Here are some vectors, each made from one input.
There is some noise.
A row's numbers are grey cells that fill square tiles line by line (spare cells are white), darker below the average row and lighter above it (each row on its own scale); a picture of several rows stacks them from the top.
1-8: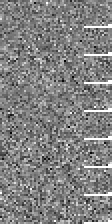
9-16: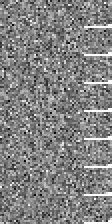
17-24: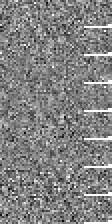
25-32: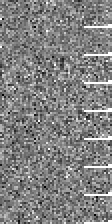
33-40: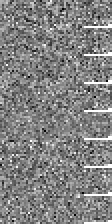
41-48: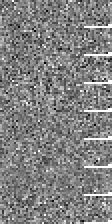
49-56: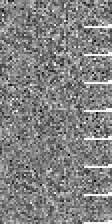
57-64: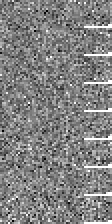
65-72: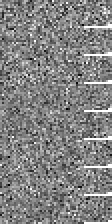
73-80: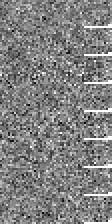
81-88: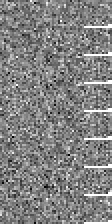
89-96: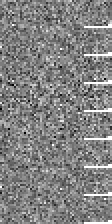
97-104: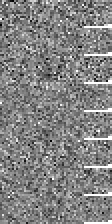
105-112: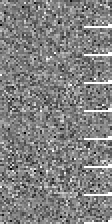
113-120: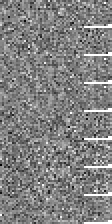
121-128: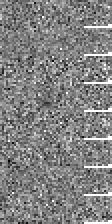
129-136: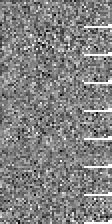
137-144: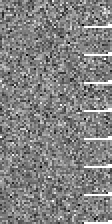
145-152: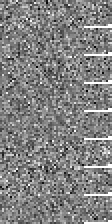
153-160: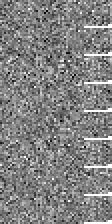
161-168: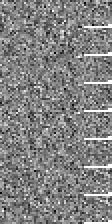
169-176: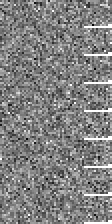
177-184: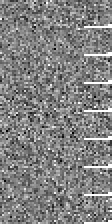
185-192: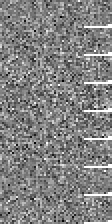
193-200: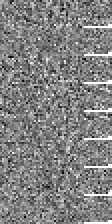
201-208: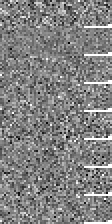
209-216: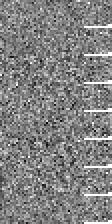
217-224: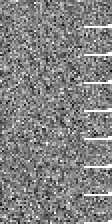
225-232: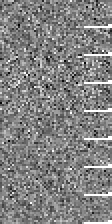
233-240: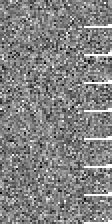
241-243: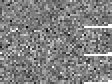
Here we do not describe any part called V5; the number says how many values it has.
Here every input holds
either a point on an 11-point circle, or a fixed value, or a point on a 4-point line, a point on a 6-point line and a value of V5, or a node of an 11-node tree.
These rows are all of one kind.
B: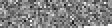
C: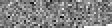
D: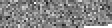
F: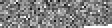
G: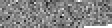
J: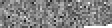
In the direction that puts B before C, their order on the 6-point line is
D, G, B, J, C, F.
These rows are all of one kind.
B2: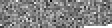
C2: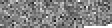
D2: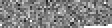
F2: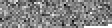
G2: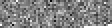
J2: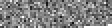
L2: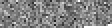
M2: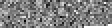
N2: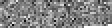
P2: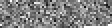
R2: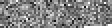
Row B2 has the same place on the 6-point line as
F2, G2 and N2.
